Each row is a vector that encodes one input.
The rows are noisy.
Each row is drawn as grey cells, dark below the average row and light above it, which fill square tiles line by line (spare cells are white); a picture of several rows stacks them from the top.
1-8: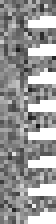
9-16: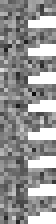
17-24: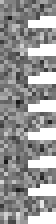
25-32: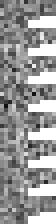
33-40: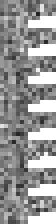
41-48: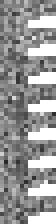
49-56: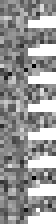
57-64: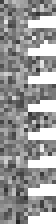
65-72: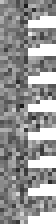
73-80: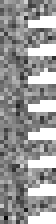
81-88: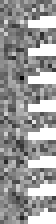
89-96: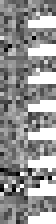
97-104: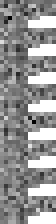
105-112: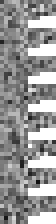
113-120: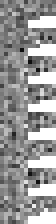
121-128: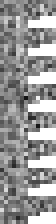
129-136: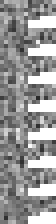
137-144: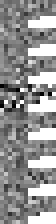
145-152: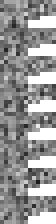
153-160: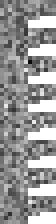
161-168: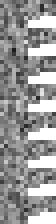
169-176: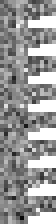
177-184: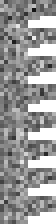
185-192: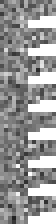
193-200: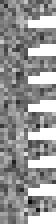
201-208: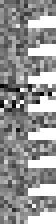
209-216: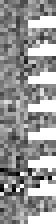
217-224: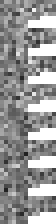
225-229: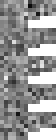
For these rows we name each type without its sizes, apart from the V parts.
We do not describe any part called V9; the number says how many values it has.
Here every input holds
a list of items, each a point on a line and a value of V9.
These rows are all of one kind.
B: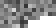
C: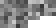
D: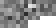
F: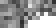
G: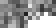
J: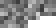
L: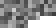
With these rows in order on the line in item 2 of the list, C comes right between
G and J.
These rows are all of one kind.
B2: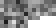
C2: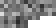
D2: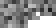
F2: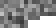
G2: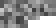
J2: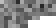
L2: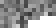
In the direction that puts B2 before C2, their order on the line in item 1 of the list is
F2, D2, L2, J2, B2, C2, G2.
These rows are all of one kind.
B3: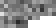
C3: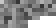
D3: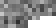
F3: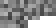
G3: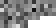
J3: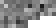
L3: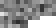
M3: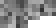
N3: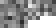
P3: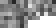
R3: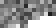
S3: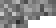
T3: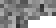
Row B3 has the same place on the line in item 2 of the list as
D3 and S3.
